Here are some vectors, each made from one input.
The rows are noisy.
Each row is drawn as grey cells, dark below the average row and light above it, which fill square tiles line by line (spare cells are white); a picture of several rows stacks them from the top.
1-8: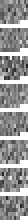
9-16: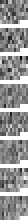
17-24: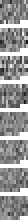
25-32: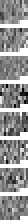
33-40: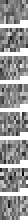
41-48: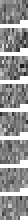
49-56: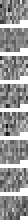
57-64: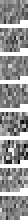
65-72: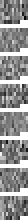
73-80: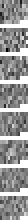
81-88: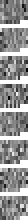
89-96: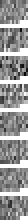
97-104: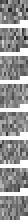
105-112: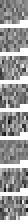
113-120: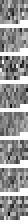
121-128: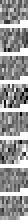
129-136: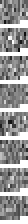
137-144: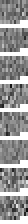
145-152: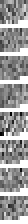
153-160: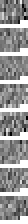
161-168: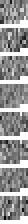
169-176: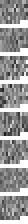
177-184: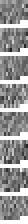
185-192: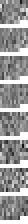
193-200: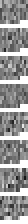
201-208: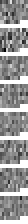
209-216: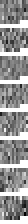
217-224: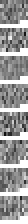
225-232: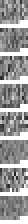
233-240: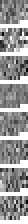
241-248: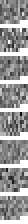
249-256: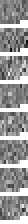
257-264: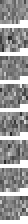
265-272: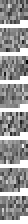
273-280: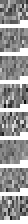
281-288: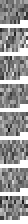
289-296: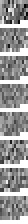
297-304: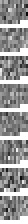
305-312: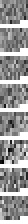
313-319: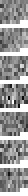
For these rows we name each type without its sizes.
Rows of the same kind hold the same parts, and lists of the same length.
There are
5 kinds of row.
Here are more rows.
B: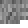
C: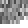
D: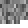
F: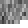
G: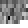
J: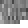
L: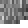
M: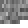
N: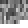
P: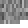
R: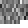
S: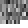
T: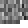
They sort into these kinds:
B, M
C, D, G, N, S
F, J
L, T
P, R

